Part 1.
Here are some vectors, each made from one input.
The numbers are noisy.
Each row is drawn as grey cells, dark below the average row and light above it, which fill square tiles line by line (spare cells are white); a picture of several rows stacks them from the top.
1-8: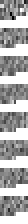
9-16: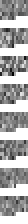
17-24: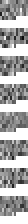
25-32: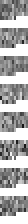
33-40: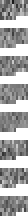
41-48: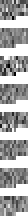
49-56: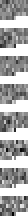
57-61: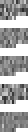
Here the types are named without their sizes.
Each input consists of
a list of points on a circle.
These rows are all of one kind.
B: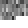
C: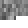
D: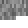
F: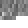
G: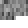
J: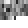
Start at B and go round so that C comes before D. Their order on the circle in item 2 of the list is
B, F, C, G, J, D.
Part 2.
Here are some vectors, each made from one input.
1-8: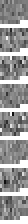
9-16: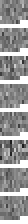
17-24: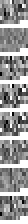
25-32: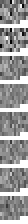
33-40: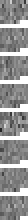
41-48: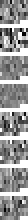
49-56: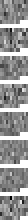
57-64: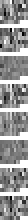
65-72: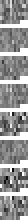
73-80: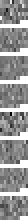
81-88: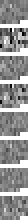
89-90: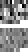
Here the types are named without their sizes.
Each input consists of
either a point on each of two lines, or four true/false values.
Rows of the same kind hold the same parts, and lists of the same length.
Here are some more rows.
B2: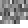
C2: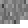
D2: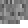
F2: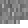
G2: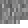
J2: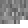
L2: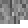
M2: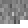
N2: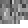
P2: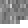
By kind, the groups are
B2, C2, D2, F2, G2, J2, L2, M2, N2
P2

